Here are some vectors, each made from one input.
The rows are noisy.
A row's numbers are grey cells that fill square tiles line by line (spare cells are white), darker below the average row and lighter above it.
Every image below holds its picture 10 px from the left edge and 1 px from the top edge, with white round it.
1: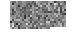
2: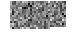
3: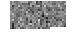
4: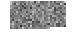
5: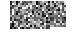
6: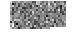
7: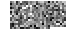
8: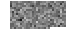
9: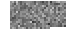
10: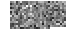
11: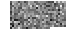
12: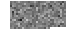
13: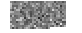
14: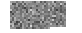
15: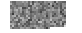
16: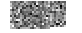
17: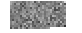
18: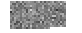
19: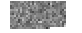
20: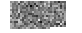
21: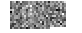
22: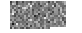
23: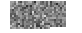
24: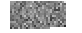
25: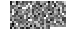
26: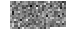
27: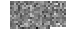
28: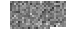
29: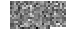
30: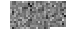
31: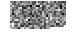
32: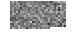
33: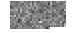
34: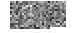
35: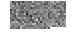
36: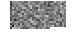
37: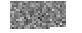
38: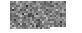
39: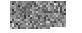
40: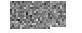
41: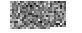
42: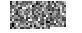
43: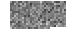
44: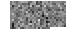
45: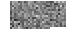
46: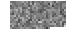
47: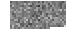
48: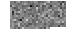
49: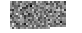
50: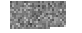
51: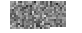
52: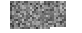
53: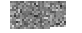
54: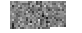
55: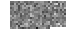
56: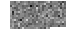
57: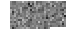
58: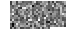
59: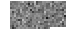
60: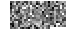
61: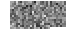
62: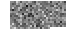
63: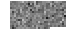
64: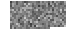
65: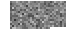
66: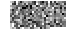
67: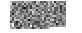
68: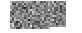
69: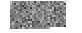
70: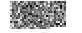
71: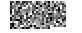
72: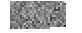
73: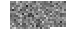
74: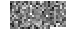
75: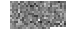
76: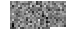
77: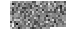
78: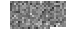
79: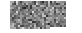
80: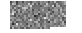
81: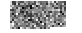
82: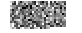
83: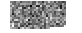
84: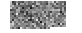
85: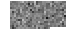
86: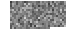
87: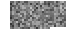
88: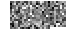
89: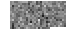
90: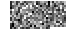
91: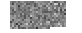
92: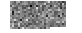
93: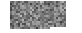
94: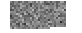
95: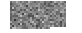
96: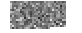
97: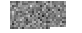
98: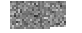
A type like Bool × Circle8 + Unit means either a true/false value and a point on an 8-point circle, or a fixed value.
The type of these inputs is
Bool × Bool × Bool + Circle9 + Unit.
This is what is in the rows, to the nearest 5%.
About 50% of them hold a point on a 9-point circle. About 5% of them hold a fixed value. The rest hold three true/false values.
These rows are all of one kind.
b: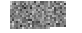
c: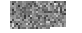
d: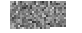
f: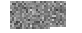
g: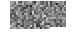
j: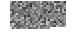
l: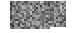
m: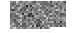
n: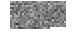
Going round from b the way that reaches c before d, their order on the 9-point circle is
b, f, n, c, j, l, m, g, d.
